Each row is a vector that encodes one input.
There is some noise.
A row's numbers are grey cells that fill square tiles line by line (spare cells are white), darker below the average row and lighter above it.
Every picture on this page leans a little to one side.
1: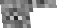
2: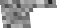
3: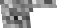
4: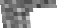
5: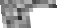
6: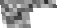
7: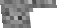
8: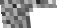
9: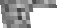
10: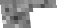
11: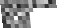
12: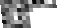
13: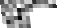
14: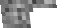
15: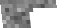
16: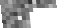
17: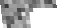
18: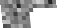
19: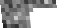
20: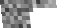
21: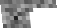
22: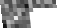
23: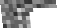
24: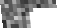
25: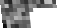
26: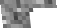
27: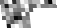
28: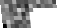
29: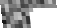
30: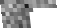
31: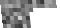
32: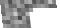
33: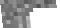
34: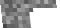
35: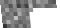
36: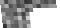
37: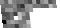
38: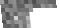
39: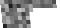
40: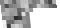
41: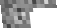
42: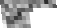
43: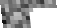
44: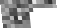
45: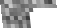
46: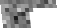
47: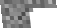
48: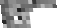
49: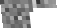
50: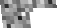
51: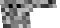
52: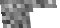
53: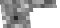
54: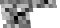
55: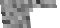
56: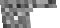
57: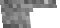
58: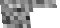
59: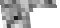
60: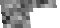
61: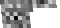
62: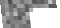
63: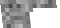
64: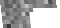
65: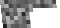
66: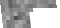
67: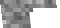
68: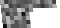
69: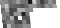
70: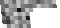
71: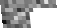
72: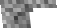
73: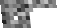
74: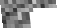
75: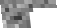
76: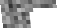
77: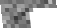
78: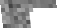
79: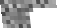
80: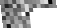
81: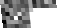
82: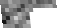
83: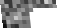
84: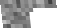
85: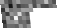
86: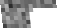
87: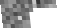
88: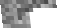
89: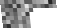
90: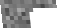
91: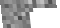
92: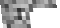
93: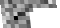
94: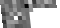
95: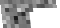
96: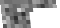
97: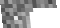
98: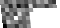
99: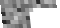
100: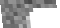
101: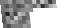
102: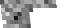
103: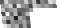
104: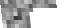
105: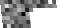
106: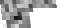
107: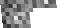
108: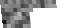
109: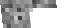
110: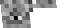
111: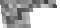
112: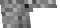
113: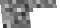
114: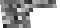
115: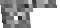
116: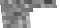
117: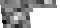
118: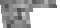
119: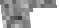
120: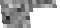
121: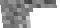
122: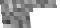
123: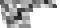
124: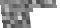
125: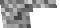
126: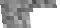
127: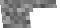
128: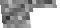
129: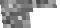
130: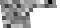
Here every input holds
one of 5 labels, together with either a point on a 7-point line, or a point on a 9-point line.
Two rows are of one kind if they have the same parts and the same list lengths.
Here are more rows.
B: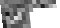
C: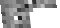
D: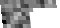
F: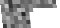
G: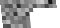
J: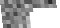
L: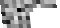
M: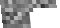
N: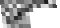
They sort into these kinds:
B, D, L, M
C, F, G, J, N

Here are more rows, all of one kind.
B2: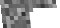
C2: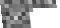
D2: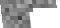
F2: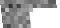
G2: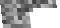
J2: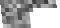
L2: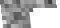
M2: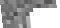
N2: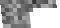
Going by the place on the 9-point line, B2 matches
J2 and M2.
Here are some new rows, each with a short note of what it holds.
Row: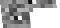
one of 5 labels and a point on a 7-point line
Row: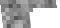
one of 5 labels and a point on a 9-point line
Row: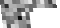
one of 5 labels and a point on a 9-point line
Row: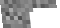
one of 5 labels and a point on a 9-point line
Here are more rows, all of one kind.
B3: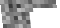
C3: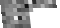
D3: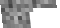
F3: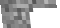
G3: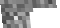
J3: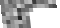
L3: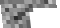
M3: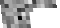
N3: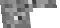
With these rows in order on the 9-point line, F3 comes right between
B3 and G3.
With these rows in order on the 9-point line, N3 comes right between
C3 and J3.
